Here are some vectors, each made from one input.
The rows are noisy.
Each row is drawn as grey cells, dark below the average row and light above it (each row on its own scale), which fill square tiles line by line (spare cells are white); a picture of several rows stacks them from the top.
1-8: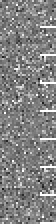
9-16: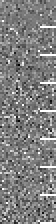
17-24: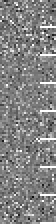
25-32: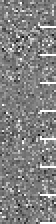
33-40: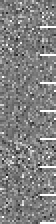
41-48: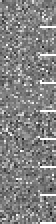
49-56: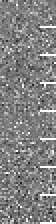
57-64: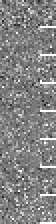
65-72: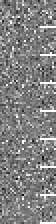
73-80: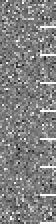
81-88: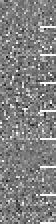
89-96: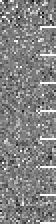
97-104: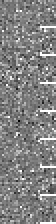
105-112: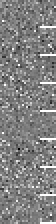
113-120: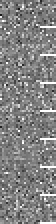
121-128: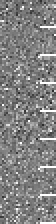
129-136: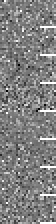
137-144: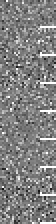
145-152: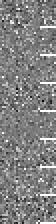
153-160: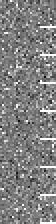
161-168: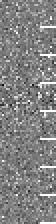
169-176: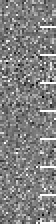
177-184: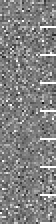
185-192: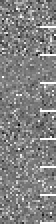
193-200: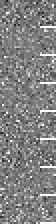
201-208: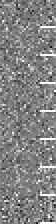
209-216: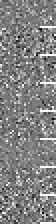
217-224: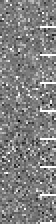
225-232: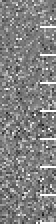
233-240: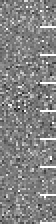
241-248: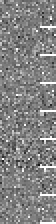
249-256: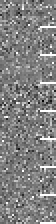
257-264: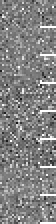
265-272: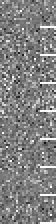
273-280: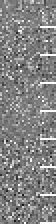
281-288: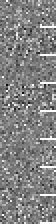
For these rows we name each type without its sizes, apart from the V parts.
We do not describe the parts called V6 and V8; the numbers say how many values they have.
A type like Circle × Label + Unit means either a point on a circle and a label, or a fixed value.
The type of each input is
Bool × V6 + Line × (Line × V8 + Tree × Tree).
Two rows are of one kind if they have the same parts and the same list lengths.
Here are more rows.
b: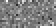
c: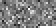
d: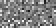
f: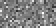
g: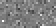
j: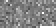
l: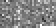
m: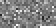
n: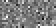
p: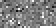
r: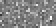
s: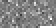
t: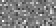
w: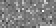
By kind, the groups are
b, c, f, j, l, n, p, r, w
d, m, s
g, t

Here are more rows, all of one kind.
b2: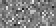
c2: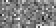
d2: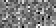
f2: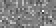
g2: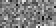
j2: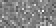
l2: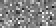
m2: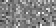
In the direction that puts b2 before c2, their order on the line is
b2, l2, f2, j2, d2, g2, c2, m2.
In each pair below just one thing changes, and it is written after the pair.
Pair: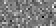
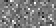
the place on one of the two lines
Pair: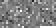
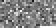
the value of V8
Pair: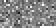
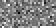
the place on one of the two lines
